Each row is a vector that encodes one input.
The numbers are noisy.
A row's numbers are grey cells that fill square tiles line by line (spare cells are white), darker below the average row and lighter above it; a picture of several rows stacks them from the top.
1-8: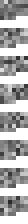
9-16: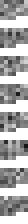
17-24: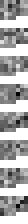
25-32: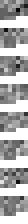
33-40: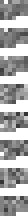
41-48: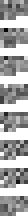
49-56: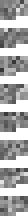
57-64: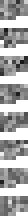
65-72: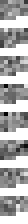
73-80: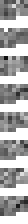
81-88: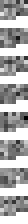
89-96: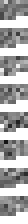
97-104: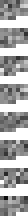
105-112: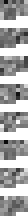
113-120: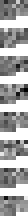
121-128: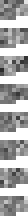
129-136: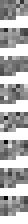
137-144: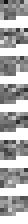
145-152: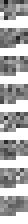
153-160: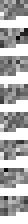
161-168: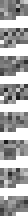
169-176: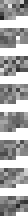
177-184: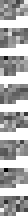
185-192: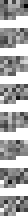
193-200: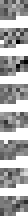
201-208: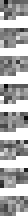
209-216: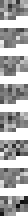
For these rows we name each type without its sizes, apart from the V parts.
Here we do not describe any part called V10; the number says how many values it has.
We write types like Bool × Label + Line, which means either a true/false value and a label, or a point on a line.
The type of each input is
Bool × List(V10) × Tree.
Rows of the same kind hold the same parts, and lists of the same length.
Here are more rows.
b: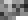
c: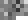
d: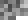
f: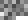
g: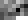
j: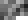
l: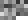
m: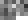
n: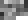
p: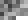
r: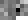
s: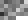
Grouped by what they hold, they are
b, c, f, s
d, l, n, p
g, j, m, r

